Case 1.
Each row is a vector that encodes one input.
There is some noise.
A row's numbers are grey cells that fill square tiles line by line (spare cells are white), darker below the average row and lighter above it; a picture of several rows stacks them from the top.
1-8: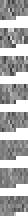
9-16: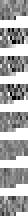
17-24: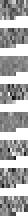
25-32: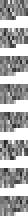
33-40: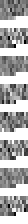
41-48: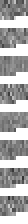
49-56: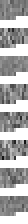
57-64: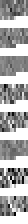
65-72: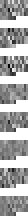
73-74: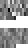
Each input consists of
a point on a 7-point line.
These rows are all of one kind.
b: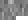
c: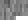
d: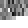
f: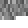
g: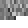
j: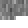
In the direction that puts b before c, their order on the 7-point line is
b, c, d, g, j, f.
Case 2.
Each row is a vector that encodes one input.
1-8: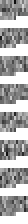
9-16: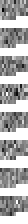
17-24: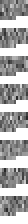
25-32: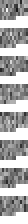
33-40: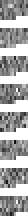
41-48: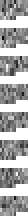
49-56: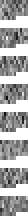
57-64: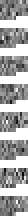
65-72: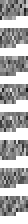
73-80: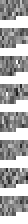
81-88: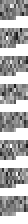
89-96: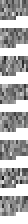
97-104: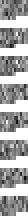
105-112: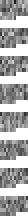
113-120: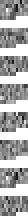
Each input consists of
one of 12 labels.
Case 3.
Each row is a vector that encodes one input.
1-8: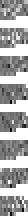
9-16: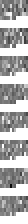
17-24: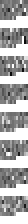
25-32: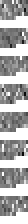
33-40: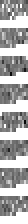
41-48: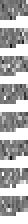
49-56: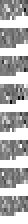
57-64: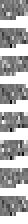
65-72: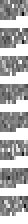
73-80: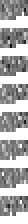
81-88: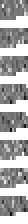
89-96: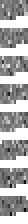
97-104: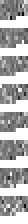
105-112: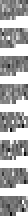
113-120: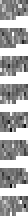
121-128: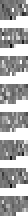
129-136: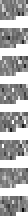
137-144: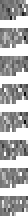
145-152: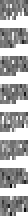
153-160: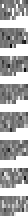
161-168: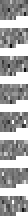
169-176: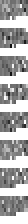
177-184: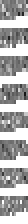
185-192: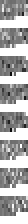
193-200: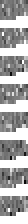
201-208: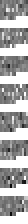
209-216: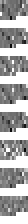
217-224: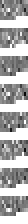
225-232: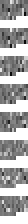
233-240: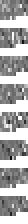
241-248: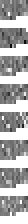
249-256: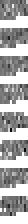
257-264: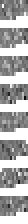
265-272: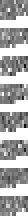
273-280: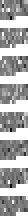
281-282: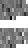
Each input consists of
four true/false values.
